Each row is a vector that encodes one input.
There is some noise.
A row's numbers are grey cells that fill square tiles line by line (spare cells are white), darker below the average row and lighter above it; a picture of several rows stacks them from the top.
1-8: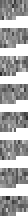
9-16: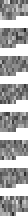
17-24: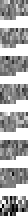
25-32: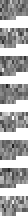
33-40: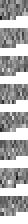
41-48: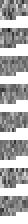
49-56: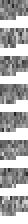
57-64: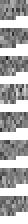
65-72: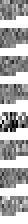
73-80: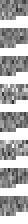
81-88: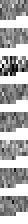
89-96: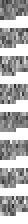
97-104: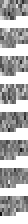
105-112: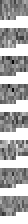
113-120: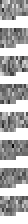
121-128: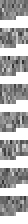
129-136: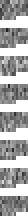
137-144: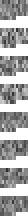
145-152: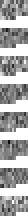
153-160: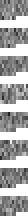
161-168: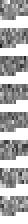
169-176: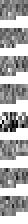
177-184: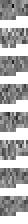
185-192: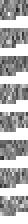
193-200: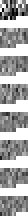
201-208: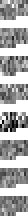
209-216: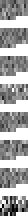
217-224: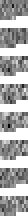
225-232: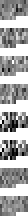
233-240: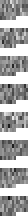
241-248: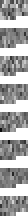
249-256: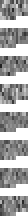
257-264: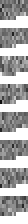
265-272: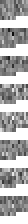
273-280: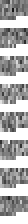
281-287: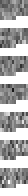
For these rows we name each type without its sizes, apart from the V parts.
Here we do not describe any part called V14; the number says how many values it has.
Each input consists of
a list of items, each a point on a line and a value of V14.
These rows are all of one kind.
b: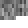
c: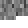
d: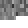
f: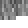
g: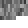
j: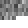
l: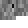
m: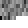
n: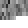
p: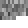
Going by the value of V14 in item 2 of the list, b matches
f, j and p.
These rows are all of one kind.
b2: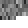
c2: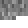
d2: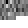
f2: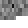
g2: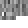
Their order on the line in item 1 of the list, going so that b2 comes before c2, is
b2, f2, c2, d2, g2.
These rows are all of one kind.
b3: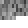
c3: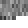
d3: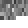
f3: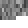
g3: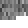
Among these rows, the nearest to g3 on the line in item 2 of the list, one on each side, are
c3 and f3.
